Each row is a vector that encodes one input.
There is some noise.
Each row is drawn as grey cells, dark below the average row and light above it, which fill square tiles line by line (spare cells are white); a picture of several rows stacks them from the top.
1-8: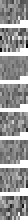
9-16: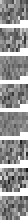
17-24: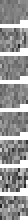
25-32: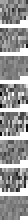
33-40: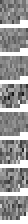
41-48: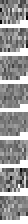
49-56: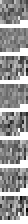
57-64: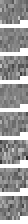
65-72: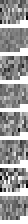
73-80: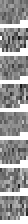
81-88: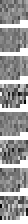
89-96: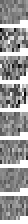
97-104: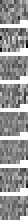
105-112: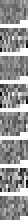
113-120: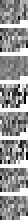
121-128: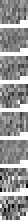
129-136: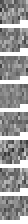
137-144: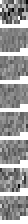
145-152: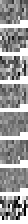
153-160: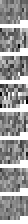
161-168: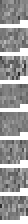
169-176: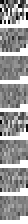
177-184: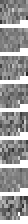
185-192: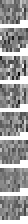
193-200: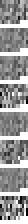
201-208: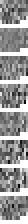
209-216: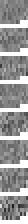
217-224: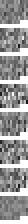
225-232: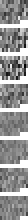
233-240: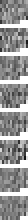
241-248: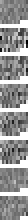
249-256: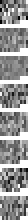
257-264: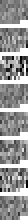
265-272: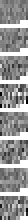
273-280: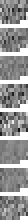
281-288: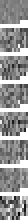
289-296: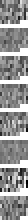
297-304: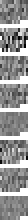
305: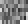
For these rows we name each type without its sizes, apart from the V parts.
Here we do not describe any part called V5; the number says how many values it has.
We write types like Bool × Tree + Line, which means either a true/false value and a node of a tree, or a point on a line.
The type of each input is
Bool × (Circle + V5).
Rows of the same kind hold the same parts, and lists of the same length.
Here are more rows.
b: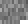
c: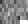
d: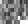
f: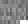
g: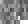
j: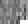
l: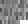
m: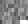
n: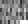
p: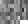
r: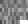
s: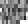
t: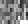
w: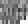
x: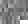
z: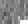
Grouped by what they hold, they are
b, c, f, j, l, m, p, r, s, t, w, x, z
d, g, n

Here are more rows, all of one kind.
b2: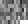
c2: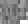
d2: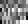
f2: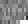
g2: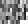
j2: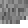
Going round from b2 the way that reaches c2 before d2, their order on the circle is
b2, j2, c2, g2, f2, d2.
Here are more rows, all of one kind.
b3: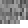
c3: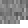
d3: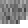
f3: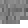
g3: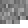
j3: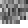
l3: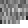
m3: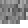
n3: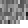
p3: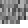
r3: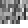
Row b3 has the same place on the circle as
g3, j3, l3 and r3.
